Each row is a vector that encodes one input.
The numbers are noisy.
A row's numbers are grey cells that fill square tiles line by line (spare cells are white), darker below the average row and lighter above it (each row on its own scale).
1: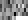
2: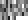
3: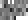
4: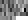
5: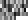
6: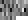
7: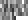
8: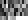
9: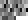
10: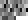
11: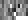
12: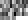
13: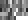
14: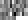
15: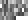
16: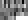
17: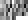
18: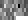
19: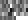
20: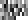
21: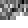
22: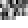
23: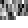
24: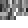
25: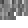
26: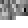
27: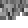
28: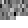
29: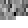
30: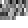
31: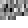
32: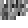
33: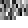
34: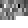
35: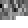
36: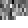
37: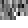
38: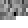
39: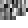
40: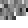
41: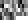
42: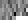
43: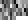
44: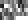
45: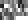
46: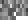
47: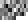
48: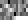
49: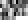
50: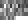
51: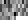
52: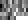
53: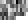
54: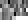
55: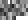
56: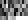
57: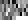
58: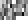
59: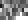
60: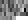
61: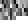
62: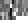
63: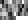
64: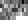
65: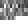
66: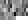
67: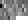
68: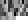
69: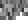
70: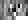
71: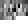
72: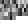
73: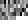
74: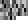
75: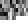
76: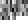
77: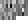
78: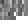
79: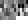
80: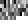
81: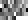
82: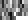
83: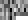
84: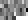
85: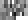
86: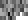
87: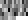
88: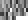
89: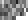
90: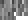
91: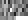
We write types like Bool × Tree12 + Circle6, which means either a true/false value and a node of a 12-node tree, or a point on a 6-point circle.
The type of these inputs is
(Bool × Bool × Bool + Unit) × Label11.
